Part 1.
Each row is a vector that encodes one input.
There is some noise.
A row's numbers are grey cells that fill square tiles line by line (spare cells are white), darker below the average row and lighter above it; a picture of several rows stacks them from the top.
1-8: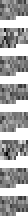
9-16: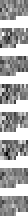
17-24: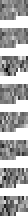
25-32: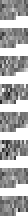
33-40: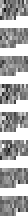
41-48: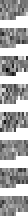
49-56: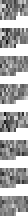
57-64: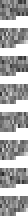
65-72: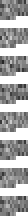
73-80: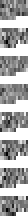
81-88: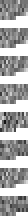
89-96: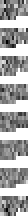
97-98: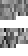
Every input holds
either a point on a 7-point line, or a point on a 9-point line.
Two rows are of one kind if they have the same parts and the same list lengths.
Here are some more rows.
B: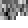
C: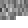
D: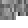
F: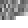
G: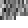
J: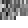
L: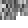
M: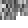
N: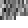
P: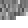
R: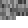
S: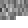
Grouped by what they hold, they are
B, G, J, L, M, N
C, D, F, P, R, S

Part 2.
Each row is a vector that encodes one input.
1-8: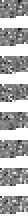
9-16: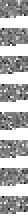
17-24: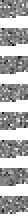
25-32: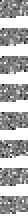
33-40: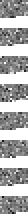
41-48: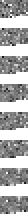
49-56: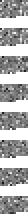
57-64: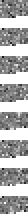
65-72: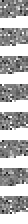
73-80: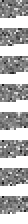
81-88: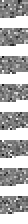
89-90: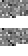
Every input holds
a node of a 9-node tree and a true/false value.
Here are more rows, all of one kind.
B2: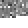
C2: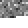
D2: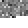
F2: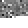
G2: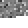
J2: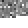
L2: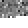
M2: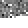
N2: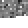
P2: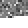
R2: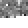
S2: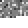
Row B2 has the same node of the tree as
J2 and S2.
